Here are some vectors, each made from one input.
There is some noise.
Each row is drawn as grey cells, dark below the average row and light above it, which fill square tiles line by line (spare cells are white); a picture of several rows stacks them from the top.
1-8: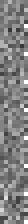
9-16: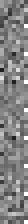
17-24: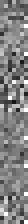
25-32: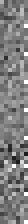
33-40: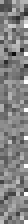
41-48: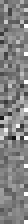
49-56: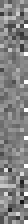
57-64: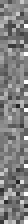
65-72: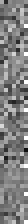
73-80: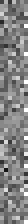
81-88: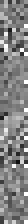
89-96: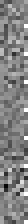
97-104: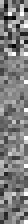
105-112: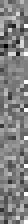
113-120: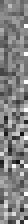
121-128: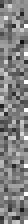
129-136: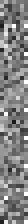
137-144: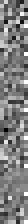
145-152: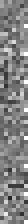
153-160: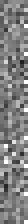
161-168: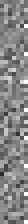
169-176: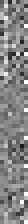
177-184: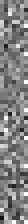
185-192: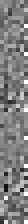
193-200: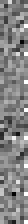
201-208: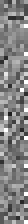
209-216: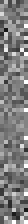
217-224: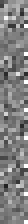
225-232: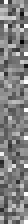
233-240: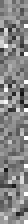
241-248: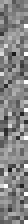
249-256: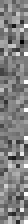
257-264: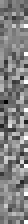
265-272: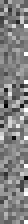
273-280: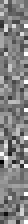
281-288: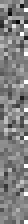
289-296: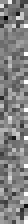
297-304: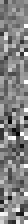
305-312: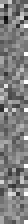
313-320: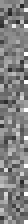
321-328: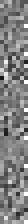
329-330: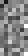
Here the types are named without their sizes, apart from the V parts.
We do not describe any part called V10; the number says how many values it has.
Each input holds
either a point on a circle, or a fixed value, or a true/false value and a value of V10.
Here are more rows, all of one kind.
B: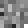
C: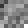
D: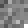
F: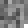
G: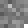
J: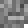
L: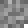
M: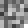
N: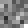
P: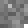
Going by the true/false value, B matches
G, M, N and P.
